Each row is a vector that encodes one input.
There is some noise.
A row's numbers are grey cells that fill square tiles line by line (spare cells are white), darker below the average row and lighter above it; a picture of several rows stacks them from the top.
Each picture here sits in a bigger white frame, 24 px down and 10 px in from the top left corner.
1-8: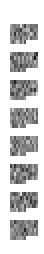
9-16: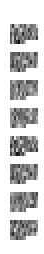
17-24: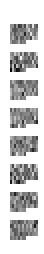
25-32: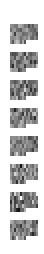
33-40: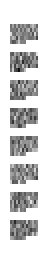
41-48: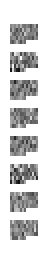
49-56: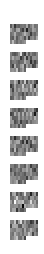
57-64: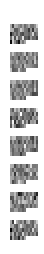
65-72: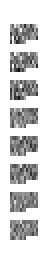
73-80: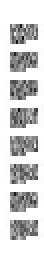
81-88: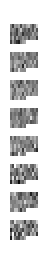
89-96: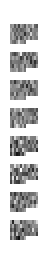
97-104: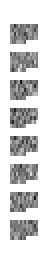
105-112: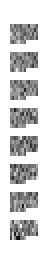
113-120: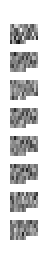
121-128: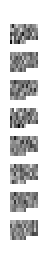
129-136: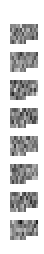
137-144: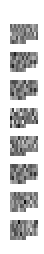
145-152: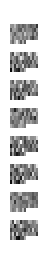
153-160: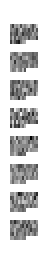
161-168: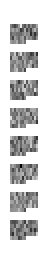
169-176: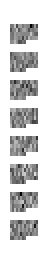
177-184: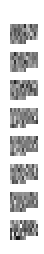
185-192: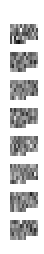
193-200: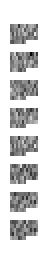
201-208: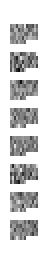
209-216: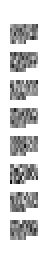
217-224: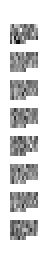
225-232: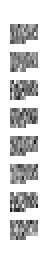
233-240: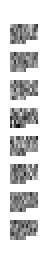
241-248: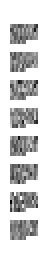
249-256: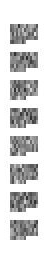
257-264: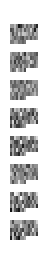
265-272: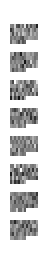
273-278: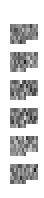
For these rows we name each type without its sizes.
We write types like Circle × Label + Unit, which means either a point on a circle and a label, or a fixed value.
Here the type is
Label × Label + List(Line) × (Tree + Unit).
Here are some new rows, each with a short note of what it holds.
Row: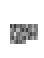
a list of two items
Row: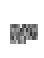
a list of one item
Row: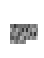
a list of two items
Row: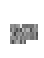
a node of a tree, together with a list of one item
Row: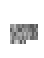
a node of a tree, together with a list of one item
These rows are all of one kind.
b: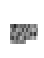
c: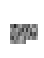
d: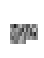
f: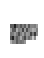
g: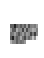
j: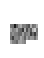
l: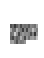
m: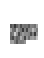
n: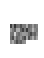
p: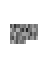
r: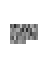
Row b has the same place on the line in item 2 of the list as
d, l and m.
